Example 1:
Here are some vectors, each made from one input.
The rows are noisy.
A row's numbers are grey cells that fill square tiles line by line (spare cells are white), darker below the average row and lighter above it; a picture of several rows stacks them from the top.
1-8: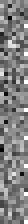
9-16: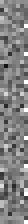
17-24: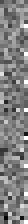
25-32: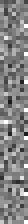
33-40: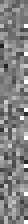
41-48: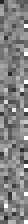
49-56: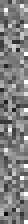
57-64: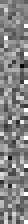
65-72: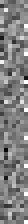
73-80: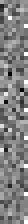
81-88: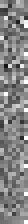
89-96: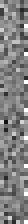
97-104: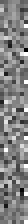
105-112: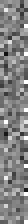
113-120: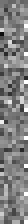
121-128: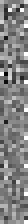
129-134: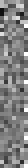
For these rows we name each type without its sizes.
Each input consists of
a point on a line, together with either a point on a line, or four true/false values.
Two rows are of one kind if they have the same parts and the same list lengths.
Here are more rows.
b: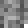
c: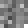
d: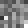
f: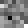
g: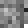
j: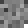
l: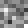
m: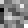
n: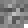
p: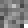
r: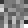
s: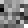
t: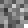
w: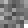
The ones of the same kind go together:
b, c, d, f, g, j, l, n, p, r, t, w
m, s

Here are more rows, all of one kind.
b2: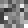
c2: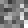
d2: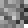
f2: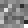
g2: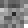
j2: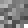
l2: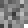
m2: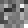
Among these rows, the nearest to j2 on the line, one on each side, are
g2 and m2.
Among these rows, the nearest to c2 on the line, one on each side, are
b2 and f2.
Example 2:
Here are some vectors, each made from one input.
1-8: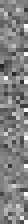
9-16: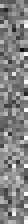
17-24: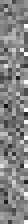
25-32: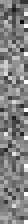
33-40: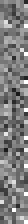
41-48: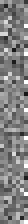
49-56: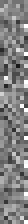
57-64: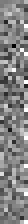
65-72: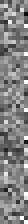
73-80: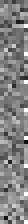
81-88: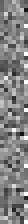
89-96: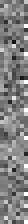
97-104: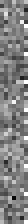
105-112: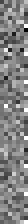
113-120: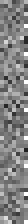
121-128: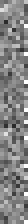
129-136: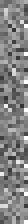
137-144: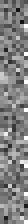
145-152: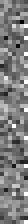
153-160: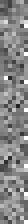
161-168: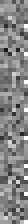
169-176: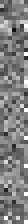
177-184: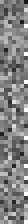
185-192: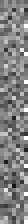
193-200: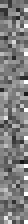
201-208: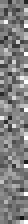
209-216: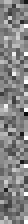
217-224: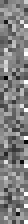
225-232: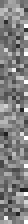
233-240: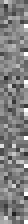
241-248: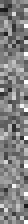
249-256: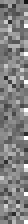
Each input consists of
a point on a 16-point circle, together with either a point on a 9-point line, or four true/false values.
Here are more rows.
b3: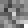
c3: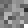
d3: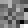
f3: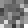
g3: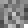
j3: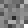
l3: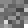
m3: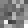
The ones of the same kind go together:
b3, c3, f3, g3, j3, l3, m3
d3

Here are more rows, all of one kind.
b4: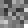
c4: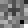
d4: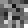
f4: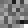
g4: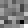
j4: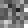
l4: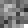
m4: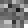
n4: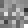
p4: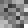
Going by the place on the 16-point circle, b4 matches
j4, m4 and p4.
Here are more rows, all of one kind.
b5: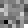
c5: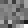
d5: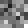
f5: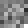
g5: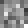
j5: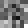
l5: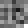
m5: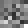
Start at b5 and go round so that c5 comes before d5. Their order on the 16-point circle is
b5, c5, l5, m5, j5, d5, f5, g5.
